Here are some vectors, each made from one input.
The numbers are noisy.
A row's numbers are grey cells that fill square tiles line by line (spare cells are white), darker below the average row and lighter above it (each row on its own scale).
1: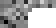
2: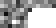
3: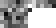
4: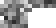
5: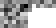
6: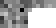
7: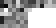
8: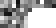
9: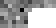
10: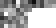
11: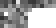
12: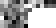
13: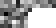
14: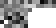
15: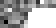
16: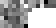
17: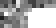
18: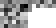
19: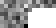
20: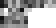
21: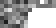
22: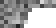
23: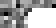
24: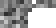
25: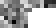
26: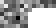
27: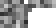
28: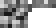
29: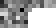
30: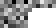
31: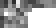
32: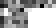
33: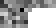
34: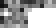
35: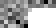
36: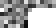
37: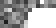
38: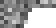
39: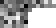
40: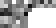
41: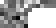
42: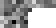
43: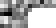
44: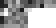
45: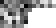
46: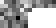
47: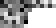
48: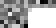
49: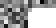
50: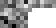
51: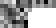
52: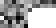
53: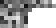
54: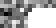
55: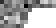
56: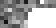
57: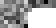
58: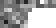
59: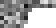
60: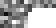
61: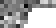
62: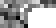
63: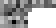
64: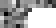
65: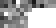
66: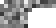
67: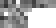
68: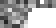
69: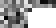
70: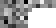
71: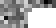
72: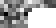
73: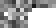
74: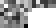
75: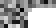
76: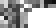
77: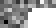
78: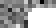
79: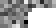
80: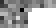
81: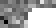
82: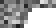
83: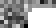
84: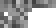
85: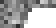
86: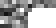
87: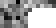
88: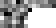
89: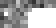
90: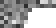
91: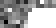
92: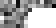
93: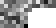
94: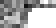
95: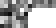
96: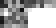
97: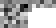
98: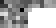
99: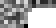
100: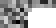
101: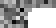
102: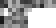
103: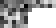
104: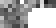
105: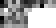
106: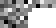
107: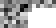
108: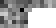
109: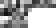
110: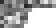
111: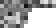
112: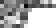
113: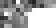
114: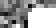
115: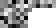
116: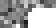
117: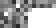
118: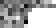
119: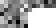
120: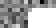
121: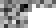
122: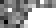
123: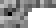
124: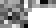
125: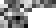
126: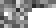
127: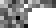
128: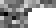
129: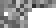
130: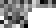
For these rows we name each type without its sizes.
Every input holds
a list of points on a circle.
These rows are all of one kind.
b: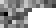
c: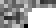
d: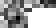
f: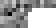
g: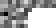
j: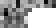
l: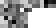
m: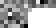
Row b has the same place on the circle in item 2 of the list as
g and m.
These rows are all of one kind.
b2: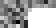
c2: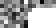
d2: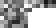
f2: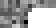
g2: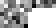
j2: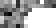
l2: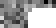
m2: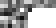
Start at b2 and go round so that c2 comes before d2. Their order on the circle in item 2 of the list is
b2, g2, c2, f2, m2, d2, l2, j2.
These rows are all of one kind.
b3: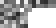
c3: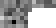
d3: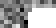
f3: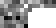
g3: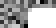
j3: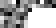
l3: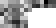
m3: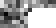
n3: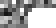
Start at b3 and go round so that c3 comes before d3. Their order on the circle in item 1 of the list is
b3, l3, f3, m3, j3, n3, c3, d3, g3.
